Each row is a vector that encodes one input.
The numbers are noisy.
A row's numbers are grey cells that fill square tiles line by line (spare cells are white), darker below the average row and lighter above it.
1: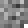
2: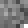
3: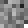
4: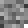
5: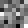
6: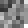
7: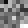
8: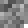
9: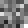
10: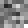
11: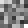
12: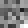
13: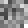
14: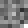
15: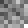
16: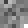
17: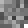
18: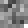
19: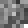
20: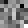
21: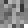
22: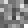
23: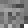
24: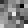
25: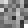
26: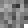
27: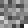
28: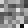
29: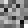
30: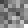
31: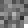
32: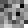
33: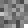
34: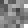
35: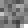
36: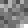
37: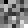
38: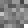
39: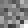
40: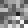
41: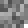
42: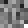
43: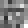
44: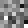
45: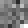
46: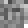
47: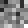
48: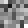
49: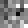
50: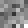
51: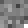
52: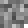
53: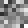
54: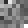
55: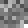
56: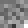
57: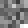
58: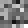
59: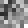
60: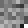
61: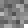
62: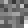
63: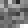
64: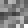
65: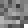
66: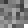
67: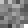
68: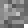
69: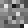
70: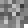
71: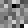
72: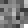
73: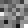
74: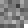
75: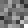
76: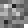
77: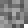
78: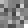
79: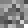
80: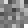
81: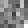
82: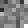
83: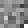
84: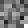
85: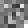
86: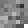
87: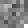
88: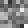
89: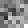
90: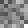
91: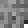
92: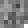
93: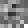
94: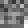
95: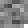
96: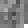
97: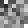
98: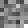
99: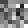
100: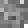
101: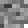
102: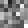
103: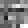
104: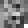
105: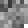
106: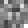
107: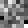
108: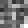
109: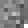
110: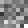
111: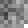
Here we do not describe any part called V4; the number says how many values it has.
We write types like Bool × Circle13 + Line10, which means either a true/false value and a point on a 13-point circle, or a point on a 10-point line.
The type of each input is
Circle6 + Line5 + List2(Bool × V4).
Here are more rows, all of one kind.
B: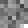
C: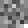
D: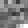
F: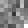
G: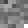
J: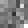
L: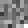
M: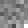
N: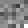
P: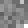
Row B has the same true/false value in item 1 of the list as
F and J.
